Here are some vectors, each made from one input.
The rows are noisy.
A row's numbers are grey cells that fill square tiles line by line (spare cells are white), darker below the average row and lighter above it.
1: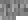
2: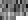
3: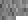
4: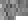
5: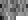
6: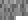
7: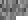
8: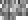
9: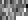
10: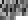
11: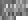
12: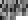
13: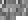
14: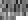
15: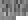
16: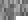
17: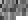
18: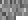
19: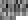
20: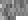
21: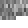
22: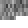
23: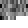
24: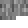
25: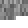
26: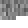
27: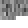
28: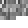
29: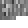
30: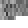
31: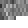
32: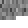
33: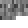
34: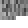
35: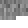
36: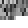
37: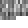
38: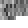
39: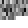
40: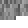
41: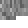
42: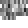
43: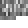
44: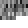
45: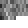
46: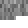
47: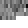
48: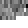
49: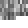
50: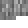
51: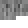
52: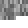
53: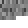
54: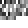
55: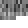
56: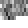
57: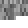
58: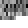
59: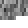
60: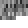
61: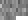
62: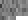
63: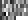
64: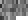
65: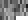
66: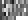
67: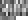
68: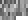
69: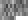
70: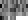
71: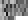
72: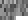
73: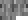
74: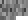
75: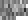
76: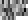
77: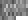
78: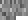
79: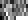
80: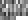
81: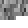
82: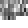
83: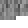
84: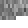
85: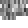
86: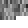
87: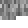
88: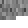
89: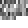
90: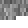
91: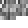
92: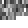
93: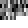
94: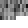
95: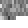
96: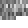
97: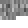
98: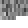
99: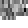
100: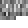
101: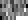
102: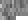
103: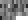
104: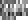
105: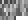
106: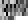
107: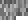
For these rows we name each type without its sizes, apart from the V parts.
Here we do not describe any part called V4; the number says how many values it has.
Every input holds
a true/false value, together with either a point on a line, or a value of V4.
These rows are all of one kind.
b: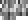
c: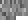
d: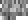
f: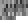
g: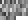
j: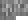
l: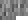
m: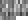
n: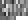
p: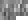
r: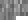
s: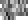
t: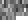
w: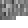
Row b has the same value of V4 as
m, r and s.
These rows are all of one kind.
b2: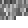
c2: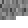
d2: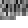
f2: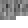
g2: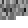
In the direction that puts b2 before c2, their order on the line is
b2, d2, c2, f2, g2.
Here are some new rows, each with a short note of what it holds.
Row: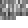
a true/false value and a value of V4
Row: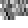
a true/false value and a value of V4
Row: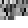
a true/false value and a value of V4
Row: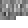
a true/false value and a value of V4
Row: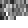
a point on a line and a true/false value
